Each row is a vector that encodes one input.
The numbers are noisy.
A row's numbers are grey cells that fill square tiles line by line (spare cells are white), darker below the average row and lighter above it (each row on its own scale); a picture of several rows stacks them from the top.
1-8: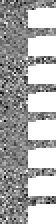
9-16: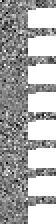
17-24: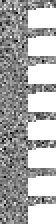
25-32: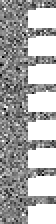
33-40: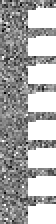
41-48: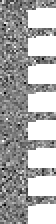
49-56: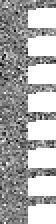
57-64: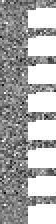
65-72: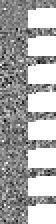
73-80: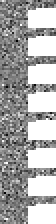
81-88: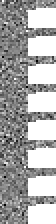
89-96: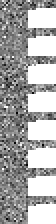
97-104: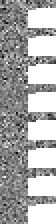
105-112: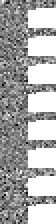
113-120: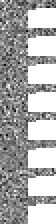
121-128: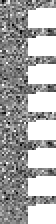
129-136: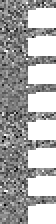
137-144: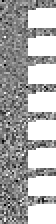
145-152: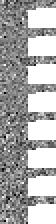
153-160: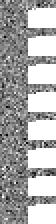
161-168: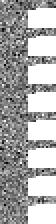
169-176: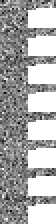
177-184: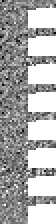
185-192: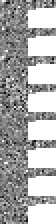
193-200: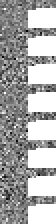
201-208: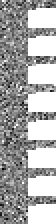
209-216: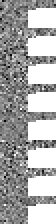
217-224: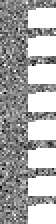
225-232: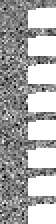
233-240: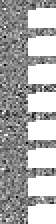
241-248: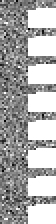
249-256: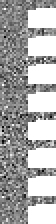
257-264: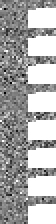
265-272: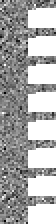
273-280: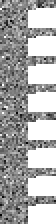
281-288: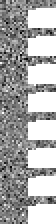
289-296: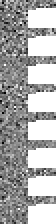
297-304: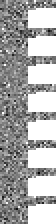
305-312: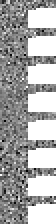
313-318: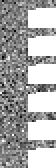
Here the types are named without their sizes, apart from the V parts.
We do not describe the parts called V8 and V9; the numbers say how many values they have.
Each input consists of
a value of V9, together with either a point on a circle and a true/false value, or a value of V8.
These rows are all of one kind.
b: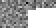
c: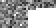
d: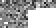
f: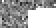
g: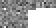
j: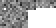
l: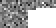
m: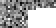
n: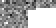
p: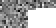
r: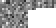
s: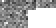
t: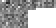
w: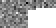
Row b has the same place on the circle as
f, n and s.
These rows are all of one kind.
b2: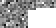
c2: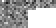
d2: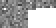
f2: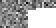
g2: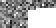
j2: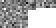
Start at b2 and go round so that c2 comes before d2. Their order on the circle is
b2, c2, j2, f2, g2, d2.
